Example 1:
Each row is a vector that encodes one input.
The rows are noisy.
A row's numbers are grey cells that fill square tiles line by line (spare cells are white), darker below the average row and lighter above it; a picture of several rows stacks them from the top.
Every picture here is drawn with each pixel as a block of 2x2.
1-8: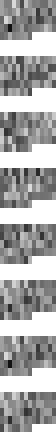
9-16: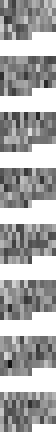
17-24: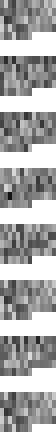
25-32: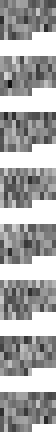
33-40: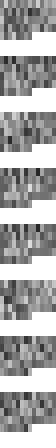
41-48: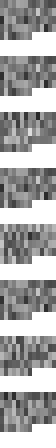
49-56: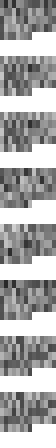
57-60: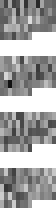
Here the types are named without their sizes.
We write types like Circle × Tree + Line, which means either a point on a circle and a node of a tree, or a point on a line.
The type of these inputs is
Circle.
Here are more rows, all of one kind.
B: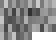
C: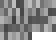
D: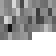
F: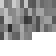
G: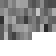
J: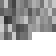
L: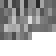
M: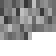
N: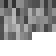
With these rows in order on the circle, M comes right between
J and L.
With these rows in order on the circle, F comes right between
D and G.
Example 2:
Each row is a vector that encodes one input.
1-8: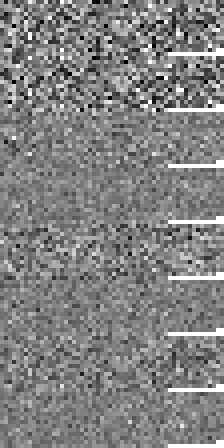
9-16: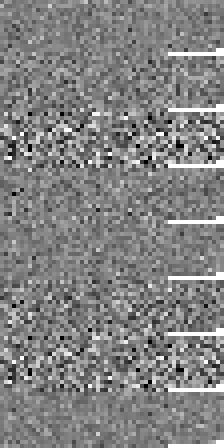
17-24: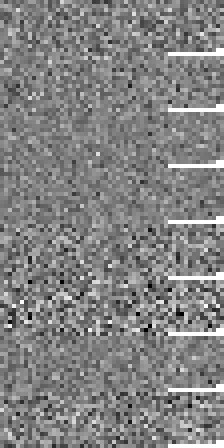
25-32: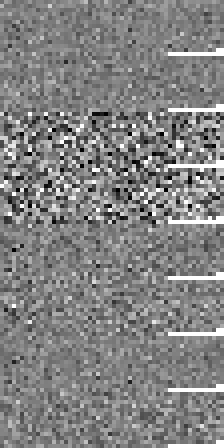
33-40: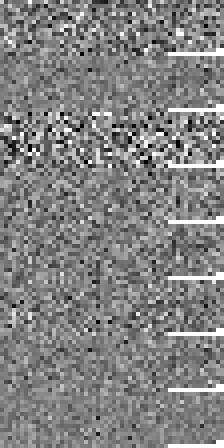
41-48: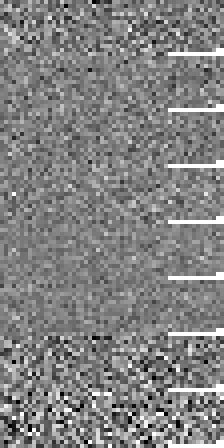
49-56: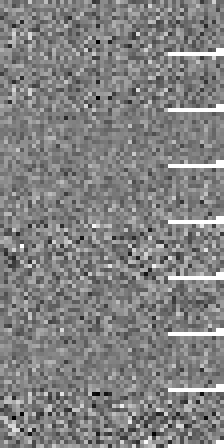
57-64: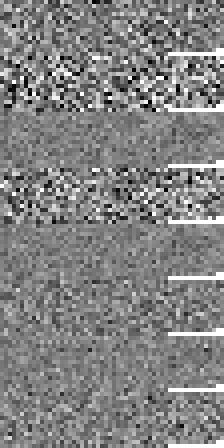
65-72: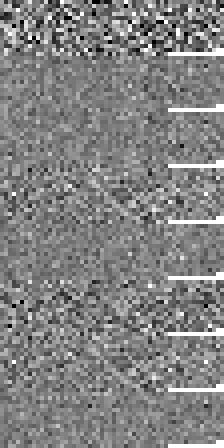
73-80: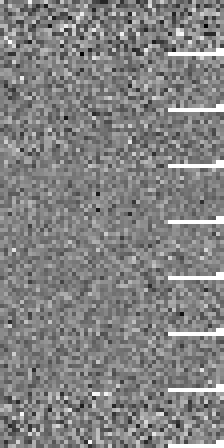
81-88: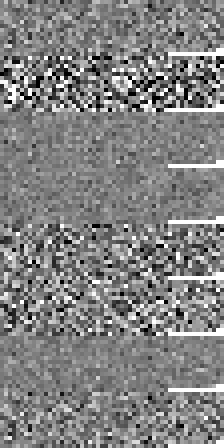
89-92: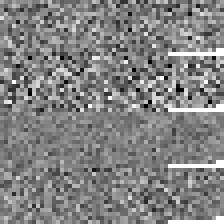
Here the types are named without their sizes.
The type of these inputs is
Circle + Unit.
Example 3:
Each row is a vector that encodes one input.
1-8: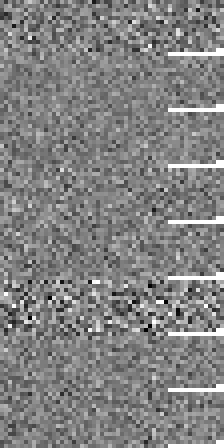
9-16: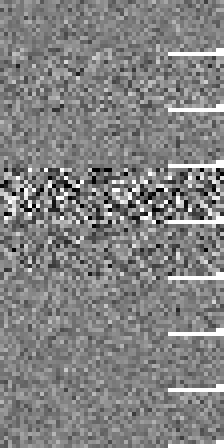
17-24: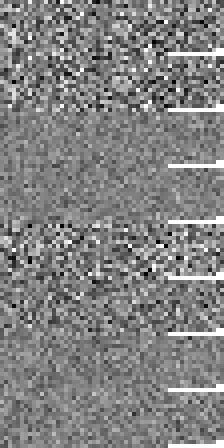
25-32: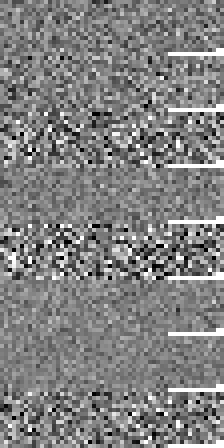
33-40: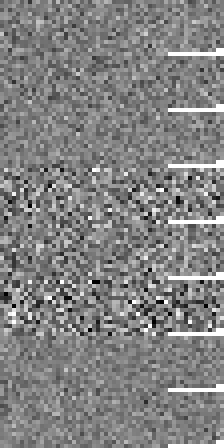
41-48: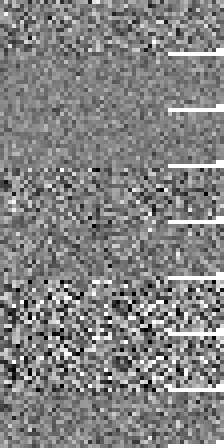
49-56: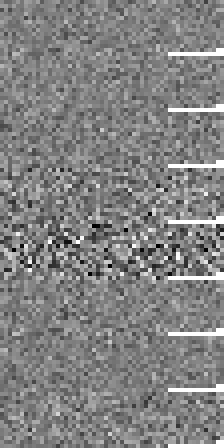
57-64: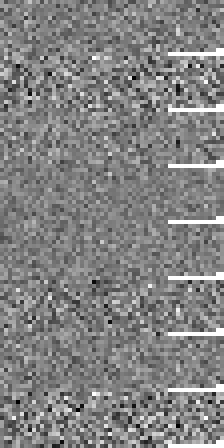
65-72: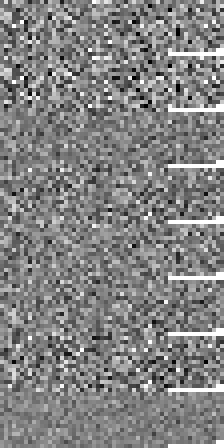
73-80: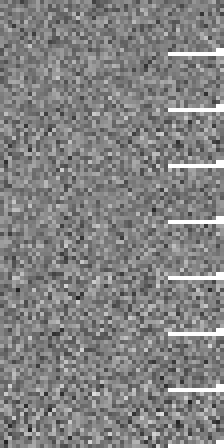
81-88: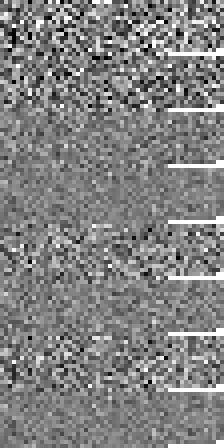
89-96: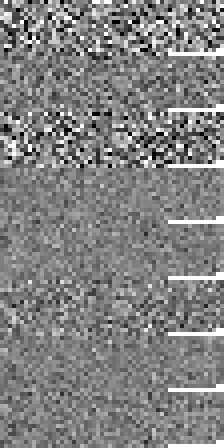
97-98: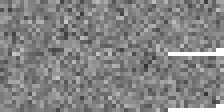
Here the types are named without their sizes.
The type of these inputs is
Circle.
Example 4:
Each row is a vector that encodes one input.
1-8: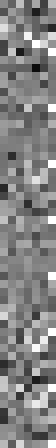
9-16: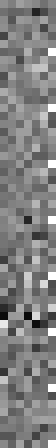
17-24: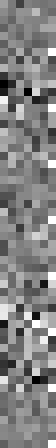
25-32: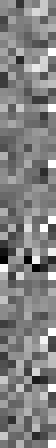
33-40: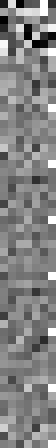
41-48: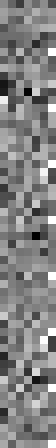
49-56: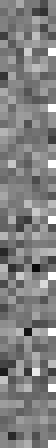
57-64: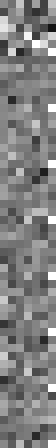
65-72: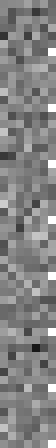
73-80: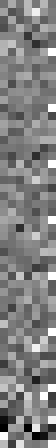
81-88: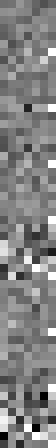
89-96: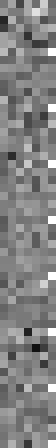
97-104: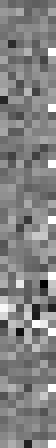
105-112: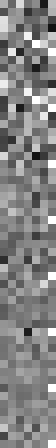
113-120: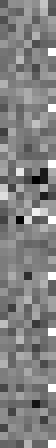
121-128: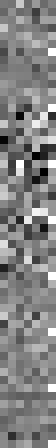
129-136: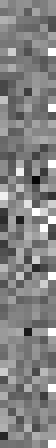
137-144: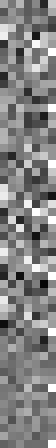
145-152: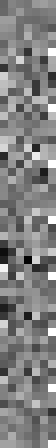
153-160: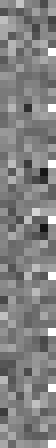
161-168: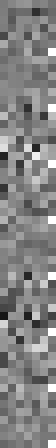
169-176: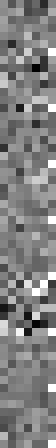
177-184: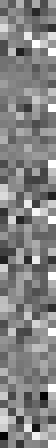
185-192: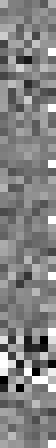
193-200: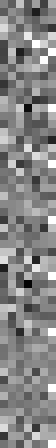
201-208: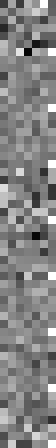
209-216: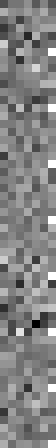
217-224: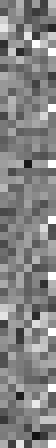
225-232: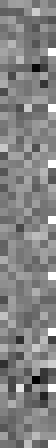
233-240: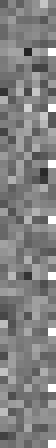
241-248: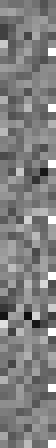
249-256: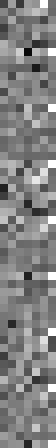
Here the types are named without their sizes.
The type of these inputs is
Circle + Unit.
